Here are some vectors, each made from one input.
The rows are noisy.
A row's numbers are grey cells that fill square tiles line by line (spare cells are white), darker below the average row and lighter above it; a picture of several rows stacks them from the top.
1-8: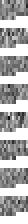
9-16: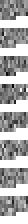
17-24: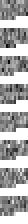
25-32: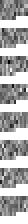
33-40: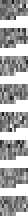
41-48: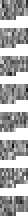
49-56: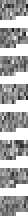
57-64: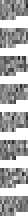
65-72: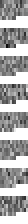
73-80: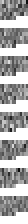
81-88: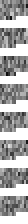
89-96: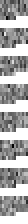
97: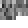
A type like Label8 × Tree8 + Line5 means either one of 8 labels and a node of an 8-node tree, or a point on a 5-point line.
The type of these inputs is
Label4 × List2(Line4 × Line5).
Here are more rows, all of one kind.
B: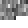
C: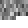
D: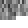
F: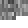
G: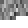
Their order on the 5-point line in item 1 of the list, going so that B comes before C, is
B, D, F, C, G.
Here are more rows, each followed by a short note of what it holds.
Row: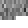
one of 4 labels, together with a list of one item
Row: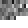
one of 4 labels, together with the empty list
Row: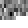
one of 4 labels, together with a list of one item
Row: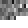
one of 4 labels, together with the empty list
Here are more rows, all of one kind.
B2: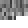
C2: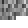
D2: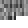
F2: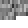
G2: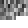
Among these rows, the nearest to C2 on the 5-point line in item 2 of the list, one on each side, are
B2 and G2.
